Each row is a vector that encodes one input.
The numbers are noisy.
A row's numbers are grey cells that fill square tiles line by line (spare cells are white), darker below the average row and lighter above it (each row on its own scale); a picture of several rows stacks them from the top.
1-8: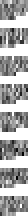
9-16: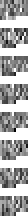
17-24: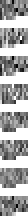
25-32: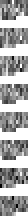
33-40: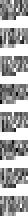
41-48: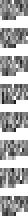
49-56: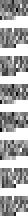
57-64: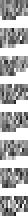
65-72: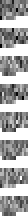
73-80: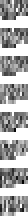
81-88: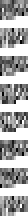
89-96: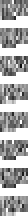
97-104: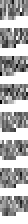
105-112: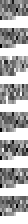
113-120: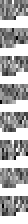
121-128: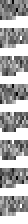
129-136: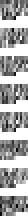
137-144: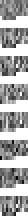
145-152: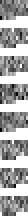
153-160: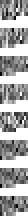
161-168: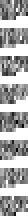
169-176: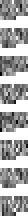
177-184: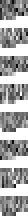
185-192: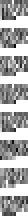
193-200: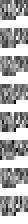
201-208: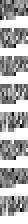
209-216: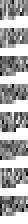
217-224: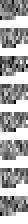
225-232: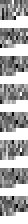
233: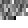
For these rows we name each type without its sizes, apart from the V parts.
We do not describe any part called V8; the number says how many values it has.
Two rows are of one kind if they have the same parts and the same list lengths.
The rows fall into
4 kinds.
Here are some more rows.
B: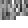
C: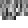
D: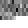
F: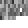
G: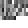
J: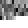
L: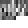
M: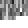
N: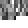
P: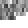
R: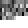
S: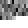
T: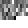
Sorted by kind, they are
B, C, G, L, N, T
D, J, R, S
F, M
P

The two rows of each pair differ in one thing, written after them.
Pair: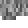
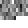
the value of V8
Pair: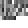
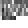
the value of V8
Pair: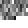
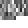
the value of V8
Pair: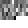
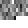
the true/false value
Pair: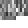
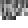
the value of V8
